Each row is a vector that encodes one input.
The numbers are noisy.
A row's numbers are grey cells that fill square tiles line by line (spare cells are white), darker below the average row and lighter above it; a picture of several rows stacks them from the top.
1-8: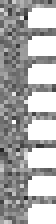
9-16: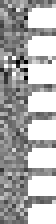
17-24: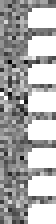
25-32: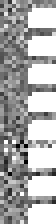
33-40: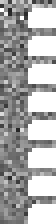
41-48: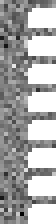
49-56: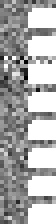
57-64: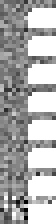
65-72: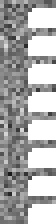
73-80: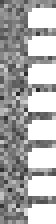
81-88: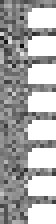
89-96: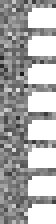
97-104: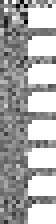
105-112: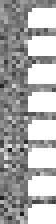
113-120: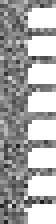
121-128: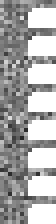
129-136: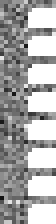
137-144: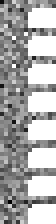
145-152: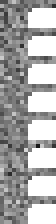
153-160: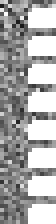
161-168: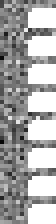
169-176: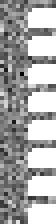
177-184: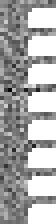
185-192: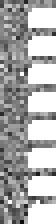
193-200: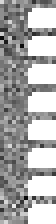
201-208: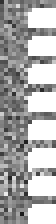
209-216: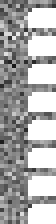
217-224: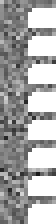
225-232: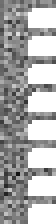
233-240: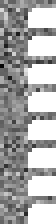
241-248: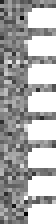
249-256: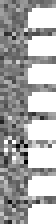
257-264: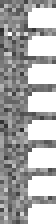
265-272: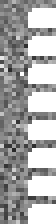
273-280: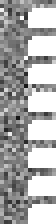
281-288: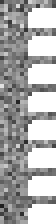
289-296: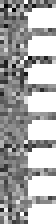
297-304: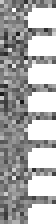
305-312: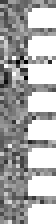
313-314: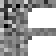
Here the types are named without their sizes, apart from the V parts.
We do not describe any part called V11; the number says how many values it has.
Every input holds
a list of items, each a true/false value and a value of V11.
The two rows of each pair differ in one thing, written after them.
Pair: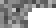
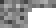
the value of V11 in item 1 of the list
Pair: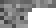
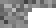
the true/false value in item 2 of the list
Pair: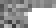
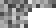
the true/false value in item 1 of the list
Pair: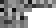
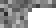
the true/false value in item 1 of the list
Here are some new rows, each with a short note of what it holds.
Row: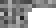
a list of two items
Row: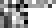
the empty list
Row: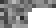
a list of two items
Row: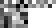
the empty list
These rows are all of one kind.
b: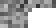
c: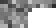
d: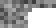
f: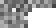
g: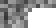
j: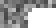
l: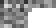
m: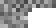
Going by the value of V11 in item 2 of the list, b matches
j and l.
